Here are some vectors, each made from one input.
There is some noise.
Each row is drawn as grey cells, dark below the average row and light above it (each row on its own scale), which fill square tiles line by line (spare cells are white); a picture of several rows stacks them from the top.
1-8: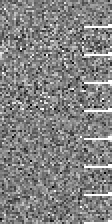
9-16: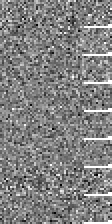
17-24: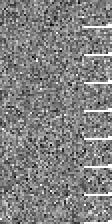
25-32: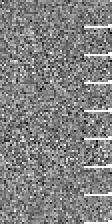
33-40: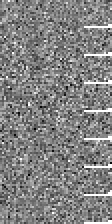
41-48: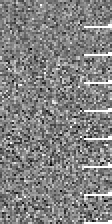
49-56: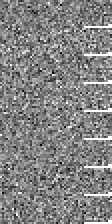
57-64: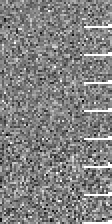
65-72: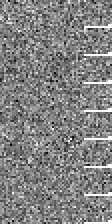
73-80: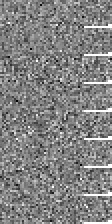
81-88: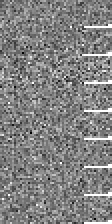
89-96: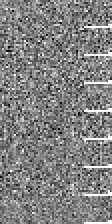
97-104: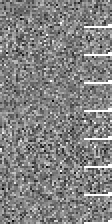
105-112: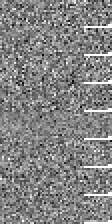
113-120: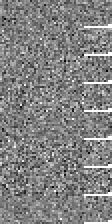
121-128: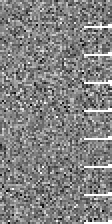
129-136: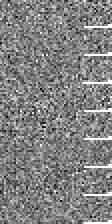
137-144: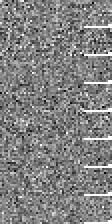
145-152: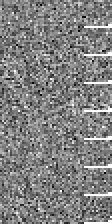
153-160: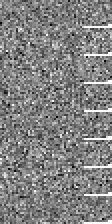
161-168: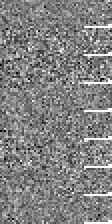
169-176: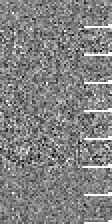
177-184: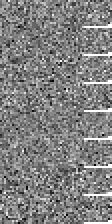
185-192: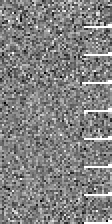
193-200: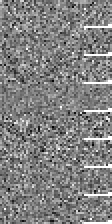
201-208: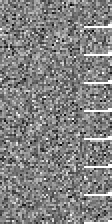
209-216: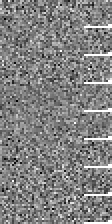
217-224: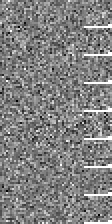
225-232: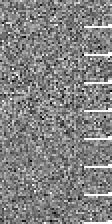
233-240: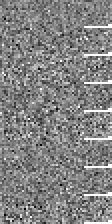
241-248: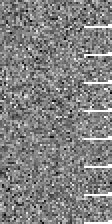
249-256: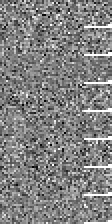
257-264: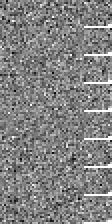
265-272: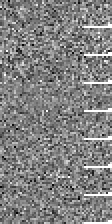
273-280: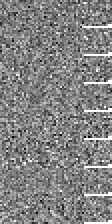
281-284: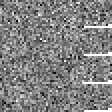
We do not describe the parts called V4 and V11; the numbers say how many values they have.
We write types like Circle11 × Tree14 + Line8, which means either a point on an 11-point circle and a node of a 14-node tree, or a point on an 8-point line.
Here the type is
Bool × Label8 + (Circle8 + V4) × Line5 × V11.
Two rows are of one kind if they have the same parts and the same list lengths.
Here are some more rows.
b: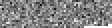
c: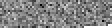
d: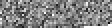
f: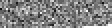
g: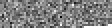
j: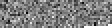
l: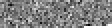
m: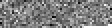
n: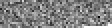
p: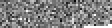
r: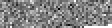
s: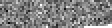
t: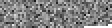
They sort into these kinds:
b, s
c, d, j, r, t
f, g, l, m, n, p

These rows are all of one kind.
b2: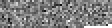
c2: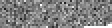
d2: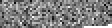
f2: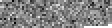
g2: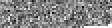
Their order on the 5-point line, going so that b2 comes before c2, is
d2, b2, c2, f2, g2.
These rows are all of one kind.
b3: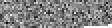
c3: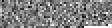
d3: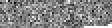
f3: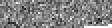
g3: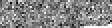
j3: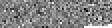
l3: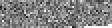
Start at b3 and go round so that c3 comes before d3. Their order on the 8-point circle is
b3, j3, c3, l3, f3, d3, g3.
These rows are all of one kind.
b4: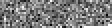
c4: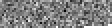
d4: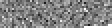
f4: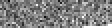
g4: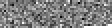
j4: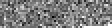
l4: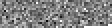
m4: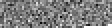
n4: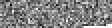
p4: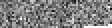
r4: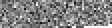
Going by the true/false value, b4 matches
f4, j4 and p4.
